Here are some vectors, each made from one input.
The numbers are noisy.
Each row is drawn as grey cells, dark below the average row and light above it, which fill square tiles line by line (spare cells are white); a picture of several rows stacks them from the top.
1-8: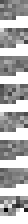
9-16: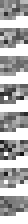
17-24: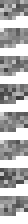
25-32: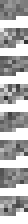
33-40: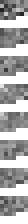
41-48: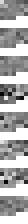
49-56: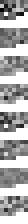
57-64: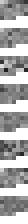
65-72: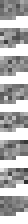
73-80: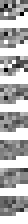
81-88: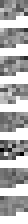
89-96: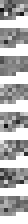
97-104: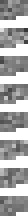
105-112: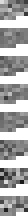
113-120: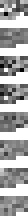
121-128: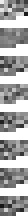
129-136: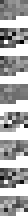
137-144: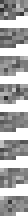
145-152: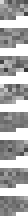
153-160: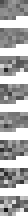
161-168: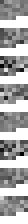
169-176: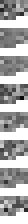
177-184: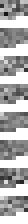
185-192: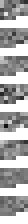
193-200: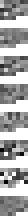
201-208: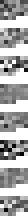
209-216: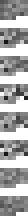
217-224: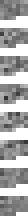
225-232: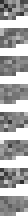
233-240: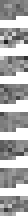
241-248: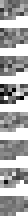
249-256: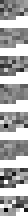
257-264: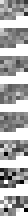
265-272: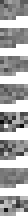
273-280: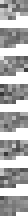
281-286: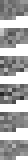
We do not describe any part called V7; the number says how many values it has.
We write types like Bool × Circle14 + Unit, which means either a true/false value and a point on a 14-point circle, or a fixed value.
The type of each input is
List2(Label11 × V7 + Line10).
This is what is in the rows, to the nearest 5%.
All of them are lists of up to two items, each either one of 11 labels and a value of V7, or a point on a 10-point line: a few are empty, 25% hold one and 75% two.
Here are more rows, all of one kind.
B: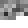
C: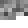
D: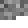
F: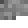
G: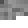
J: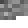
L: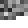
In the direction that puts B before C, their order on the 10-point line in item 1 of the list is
L, B, J, C, F, G, D.
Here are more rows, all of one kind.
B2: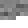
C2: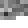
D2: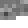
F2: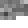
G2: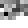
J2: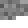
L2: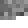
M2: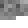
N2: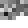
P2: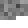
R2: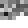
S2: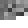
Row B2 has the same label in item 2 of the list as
C2, F2 and P2.
